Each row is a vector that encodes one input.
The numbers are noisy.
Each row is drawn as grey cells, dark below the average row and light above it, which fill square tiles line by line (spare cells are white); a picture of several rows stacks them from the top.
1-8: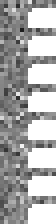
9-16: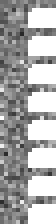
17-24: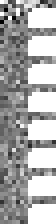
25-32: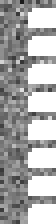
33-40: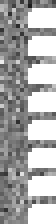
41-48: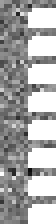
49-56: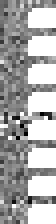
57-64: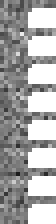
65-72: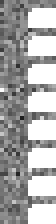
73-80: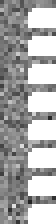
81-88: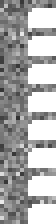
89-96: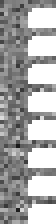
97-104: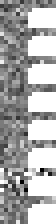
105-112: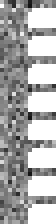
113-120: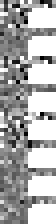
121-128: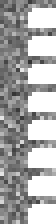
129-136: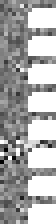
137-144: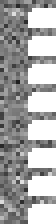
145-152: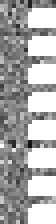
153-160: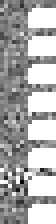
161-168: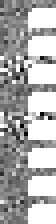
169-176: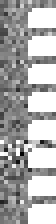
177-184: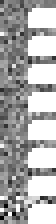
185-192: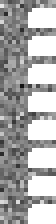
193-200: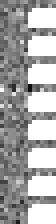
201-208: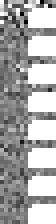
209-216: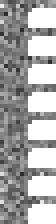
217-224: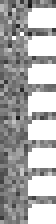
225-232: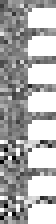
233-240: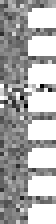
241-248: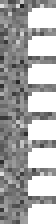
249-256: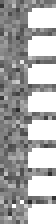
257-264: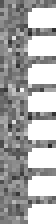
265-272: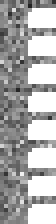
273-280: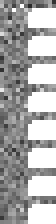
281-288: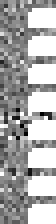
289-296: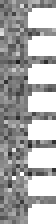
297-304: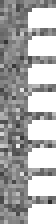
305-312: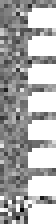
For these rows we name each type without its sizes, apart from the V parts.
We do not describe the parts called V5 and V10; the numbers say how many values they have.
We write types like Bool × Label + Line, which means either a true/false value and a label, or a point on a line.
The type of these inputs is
Line + List(Line + V10) × V5.
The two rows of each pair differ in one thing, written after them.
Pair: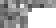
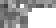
the value of V10 in item 2 of the list
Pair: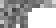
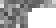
the value of V10 in item 2 of the list
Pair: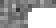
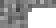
the value of V10 in item 2 of the list
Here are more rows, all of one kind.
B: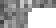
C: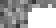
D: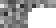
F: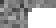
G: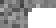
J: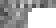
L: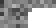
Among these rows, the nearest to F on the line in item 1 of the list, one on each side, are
B and G.
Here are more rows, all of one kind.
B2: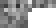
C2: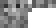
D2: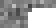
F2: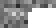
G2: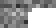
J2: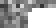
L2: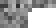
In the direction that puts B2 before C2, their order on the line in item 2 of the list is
F2, D2, L2, B2, C2, G2, J2.
